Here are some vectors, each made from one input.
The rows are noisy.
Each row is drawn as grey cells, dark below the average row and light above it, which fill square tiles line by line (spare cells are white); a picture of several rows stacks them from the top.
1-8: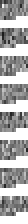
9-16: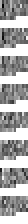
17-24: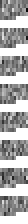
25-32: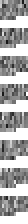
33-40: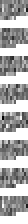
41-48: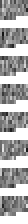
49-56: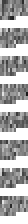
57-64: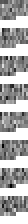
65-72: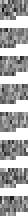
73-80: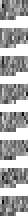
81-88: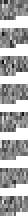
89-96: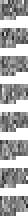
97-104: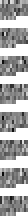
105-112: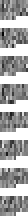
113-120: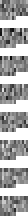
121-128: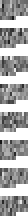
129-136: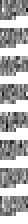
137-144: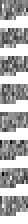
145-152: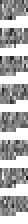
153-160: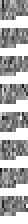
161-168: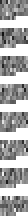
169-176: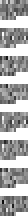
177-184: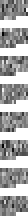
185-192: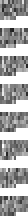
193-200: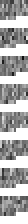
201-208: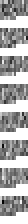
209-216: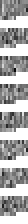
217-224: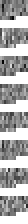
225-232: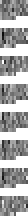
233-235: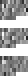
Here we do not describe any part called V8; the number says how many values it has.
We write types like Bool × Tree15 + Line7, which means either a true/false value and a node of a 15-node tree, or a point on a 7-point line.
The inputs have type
Bool × (Line4 + Line7) × List2(V8).
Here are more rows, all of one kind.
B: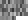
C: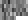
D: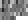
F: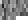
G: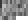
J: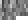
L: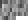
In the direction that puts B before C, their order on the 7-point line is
F, J, D, G, L, B, C.
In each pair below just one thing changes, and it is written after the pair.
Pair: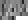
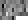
the place on the 7-point line
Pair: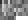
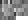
the value of V8 in item 2 of the list
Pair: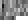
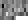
the place on the 7-point line
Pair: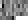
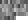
the true/false value
